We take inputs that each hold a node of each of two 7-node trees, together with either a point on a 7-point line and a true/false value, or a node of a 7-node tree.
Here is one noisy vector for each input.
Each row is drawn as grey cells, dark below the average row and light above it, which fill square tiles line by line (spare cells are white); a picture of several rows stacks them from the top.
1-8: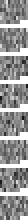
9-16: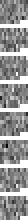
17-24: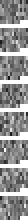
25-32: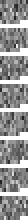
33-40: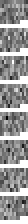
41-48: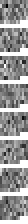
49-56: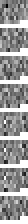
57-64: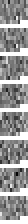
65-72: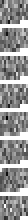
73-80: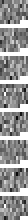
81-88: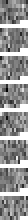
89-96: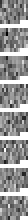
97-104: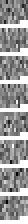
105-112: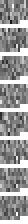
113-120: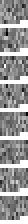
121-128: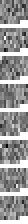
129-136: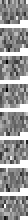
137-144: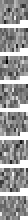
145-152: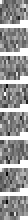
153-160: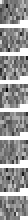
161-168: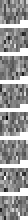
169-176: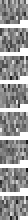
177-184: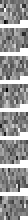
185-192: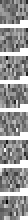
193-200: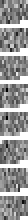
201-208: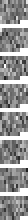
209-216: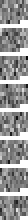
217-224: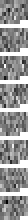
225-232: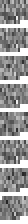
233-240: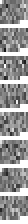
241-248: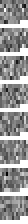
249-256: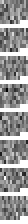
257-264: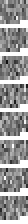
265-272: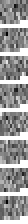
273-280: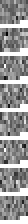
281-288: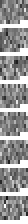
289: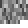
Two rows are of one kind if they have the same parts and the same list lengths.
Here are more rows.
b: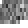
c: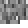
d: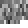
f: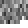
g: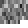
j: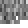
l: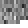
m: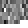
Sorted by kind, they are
b, l, m
c, d, f, g, j

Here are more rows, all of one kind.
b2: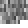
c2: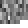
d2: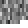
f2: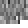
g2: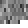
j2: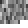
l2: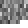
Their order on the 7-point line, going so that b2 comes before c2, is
b2, c2, j2, f2, g2, d2, l2.
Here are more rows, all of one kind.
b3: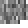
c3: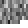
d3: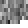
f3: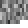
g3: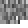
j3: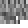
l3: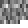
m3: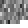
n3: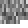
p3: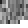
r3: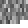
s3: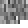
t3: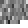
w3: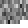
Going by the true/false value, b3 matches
g3, j3, n3 and s3.
